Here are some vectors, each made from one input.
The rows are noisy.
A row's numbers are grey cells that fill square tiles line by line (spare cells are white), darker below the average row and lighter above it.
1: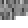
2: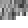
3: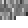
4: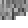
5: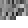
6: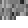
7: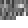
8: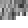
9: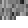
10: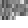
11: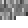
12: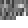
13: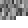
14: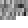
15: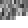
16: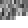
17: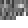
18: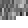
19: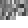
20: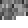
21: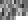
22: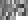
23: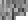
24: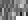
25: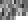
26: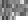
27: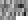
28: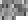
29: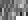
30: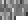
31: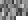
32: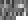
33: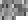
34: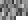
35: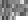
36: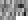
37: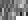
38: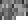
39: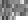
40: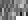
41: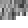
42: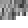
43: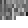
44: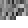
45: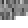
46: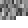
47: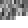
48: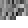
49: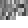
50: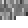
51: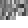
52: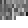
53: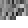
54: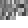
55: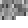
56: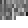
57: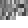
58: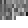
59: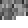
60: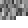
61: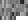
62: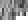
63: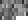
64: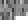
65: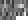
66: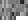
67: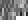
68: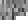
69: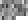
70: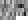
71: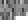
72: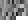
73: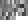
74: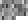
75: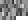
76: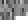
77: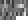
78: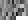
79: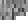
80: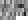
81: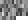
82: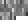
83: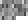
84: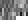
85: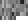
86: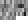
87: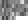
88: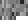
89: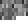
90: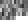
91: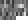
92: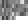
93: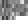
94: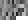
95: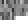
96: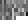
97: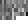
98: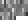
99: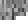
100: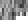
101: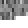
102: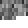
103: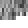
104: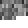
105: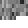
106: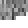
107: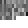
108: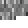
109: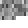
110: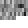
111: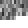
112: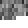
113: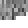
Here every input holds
four true/false values.
